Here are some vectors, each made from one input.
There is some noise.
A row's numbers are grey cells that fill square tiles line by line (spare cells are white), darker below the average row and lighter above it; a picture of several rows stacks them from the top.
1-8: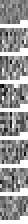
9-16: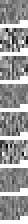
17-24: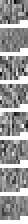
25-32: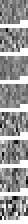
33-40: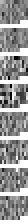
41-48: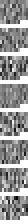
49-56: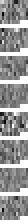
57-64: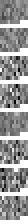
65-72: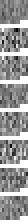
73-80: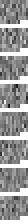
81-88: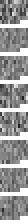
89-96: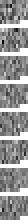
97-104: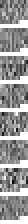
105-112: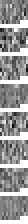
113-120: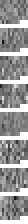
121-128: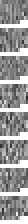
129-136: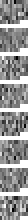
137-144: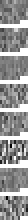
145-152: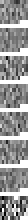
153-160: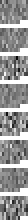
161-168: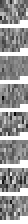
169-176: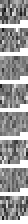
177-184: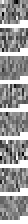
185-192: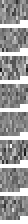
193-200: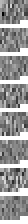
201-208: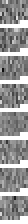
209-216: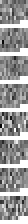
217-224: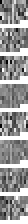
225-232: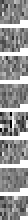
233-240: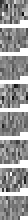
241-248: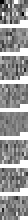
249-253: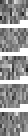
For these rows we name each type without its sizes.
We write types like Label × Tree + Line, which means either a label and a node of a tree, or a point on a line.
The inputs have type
Tree + Unit.
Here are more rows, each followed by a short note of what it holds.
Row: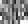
a node of a tree
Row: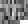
a fixed value
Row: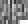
a fixed value
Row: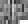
a fixed value
